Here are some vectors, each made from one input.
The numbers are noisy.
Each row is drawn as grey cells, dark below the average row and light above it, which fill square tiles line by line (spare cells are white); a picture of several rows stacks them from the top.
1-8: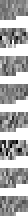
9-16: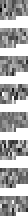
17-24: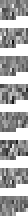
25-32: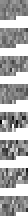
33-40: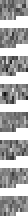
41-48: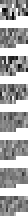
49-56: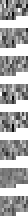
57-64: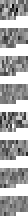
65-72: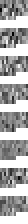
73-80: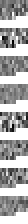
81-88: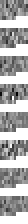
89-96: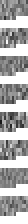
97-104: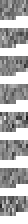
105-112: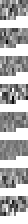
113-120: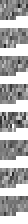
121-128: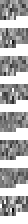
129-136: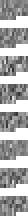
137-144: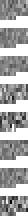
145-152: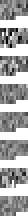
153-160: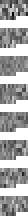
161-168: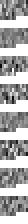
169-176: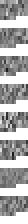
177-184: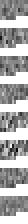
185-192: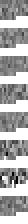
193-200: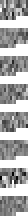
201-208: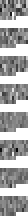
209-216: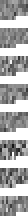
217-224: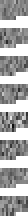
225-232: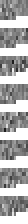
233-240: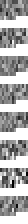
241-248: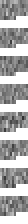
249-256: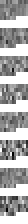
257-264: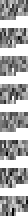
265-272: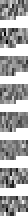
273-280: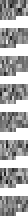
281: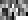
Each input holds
either a point on an 8-point line, or a point on a 9-point line and a node of a 14-node tree, or a node of a 7-node tree.
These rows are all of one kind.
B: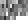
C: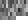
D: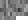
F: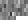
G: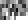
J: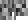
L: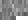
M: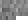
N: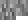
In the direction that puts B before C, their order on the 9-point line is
G, J, L, N, M, B, F, D, C.
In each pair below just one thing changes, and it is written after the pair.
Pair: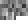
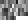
the node of the tree
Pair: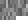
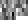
the place on the 9-point line
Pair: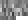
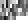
the node of the tree
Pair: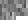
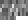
the place on the 9-point line
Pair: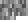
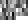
the place on the 9-point line
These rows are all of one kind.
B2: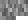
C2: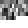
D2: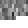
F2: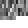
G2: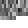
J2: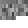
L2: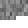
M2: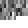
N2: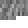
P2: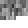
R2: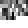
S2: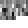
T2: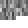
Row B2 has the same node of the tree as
C2, G2 and R2.
